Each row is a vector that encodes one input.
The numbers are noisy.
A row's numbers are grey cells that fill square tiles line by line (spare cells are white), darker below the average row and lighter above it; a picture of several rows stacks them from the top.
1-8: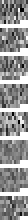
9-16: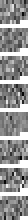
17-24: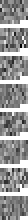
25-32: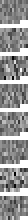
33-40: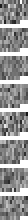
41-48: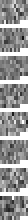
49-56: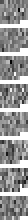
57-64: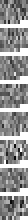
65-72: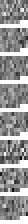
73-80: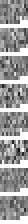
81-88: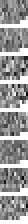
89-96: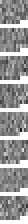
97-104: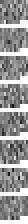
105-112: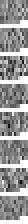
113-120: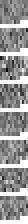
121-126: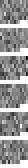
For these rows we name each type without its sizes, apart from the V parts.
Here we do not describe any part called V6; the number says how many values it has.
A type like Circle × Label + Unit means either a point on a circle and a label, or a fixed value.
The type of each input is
Line × (Line + V6).
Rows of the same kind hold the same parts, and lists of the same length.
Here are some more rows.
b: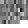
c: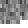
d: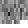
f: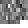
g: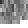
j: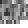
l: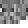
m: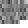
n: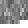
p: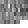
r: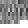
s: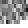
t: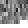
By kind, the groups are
b, g, l, m, n
c, d, f, j, p, r, s, t

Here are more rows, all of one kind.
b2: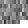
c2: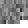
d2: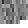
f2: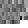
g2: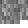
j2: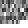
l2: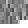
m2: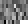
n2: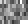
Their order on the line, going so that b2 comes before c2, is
m2, j2, d2, g2, n2, b2, f2, c2, l2.
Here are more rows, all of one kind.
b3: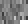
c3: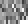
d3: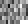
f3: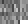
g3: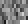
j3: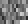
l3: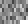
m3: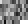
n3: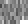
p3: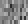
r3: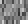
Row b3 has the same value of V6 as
f3 and r3.
